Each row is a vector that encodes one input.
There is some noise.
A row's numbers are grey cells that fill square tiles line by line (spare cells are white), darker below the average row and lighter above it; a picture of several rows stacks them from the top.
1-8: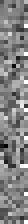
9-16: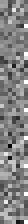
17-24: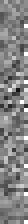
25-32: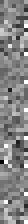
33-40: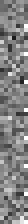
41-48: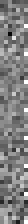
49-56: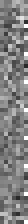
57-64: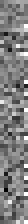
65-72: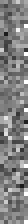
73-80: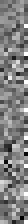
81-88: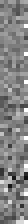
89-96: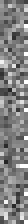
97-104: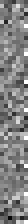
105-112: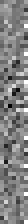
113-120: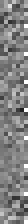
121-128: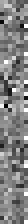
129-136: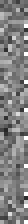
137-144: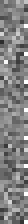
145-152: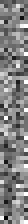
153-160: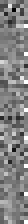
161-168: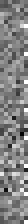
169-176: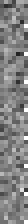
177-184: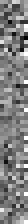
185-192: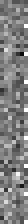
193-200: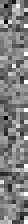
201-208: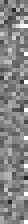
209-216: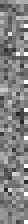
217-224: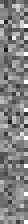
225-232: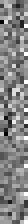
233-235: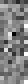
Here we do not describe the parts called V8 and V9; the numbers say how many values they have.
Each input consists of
either a point on a 5-point circle, a value of V8 and a value of V9, or one of 5 labels and a true/false value.
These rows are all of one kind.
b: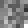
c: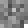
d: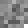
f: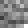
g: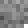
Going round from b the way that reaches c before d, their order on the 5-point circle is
b, g, c, d, f.
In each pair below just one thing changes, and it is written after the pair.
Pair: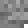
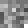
the value of V8
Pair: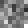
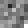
the value of V9
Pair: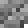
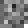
the place on the 5-point circle
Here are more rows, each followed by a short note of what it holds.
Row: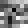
a point on a 5-point circle, a value of V8 and a value of V9
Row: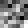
one of 5 labels and a true/false value
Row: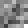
a point on a 5-point circle, a value of V8 and a value of V9
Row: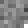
a point on a 5-point circle, a value of V8 and a value of V9
